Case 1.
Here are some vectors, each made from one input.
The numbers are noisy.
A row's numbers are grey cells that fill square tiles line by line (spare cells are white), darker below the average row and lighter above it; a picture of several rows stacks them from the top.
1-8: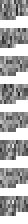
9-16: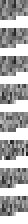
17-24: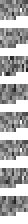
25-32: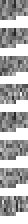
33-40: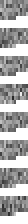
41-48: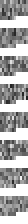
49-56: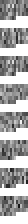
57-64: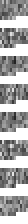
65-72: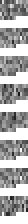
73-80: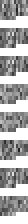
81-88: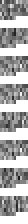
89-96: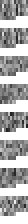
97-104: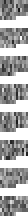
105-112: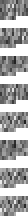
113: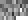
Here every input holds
one of 12 labels.
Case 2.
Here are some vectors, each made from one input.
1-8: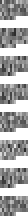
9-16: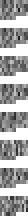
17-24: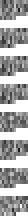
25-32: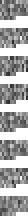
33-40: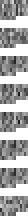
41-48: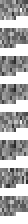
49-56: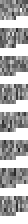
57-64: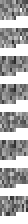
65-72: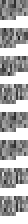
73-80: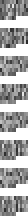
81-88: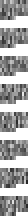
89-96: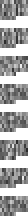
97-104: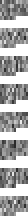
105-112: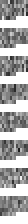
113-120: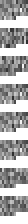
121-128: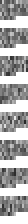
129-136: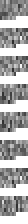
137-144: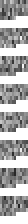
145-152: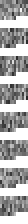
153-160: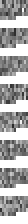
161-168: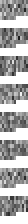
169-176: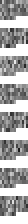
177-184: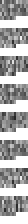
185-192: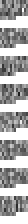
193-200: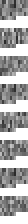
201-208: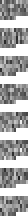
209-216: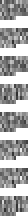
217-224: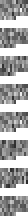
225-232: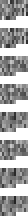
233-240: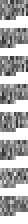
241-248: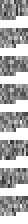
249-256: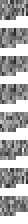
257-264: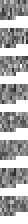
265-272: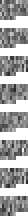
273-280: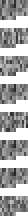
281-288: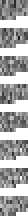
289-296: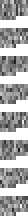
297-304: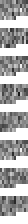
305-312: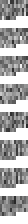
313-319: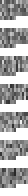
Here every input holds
one of 12 labels.
